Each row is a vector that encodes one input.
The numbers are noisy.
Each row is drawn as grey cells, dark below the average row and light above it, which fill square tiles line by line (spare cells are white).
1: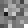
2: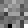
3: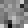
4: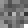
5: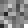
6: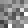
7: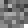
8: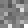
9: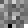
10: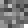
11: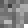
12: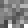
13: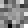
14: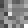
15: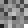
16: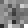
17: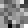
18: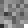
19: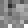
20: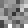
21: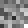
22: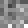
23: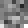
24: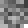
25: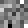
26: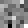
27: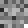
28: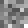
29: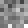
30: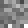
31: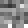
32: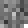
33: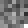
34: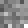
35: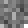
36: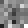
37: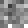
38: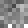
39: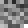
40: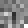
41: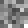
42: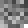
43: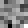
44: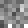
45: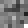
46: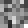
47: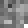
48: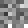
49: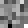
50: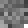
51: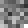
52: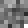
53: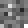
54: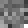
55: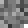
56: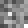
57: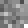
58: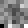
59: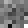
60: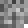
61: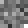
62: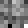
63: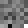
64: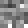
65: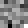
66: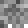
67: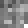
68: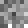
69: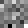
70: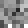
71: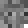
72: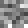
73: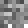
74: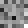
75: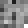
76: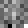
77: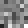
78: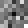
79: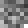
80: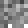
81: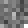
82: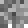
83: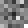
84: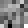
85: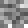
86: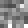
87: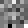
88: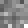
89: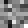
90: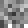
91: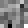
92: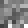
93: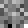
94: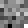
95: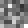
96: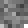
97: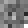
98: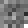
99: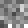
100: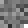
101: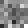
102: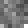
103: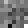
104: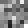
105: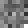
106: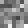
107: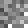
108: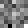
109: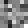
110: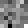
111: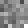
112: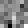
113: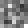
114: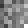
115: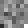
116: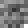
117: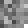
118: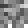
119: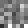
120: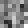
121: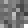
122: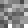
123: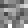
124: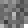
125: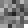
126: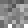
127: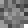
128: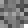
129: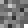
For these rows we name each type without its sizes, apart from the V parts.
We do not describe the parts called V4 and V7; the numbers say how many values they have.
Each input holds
a point on a line and a value of V4, together with either three true/false values, or a value of V7.
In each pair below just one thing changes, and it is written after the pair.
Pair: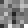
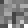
the value of V4
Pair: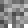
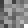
the value of V7
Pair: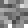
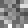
the place on the line
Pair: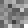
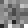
the value of V7
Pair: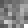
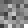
the value of V7
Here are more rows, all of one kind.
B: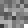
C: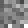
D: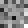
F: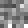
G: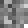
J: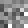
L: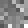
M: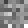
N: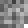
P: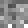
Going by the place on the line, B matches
C, G and N.
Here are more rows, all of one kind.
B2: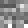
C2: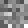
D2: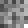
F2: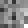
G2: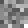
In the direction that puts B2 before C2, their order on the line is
F2, B2, G2, D2, C2.
